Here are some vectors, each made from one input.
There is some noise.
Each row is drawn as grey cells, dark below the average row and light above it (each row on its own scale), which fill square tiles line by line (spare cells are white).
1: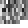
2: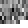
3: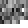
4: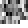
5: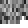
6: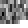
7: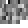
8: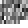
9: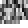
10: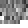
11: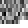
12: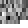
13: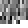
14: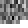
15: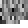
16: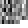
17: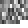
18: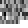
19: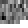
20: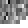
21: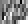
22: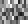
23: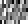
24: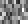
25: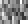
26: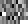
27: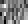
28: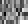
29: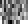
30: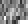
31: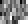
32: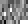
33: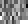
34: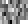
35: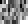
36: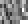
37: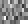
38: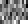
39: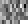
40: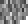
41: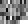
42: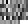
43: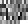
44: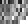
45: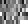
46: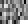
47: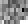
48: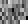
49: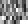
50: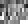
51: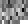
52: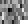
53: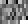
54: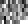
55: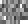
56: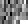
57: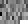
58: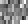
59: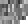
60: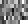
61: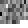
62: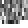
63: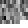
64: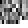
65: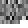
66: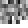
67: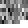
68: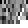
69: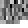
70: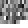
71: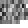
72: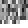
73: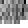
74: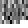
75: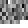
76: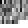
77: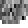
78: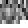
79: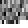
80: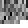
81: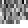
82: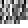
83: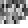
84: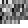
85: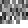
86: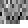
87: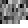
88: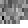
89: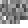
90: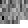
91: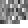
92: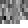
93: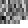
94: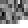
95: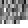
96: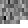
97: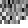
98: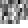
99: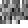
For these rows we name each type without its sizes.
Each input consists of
a point on a line and three true/false values, together with either a fixed value, or a node of a tree.
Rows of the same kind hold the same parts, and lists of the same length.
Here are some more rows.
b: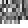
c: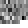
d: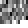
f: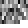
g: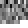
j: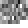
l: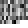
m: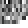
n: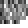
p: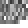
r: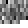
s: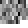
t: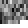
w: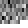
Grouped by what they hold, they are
b, d, g, r, t
c, f, j, l, m, n, p, s, w

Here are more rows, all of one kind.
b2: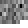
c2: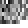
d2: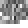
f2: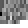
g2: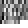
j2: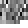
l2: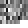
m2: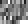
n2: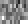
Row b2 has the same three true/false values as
f2, g2 and m2.
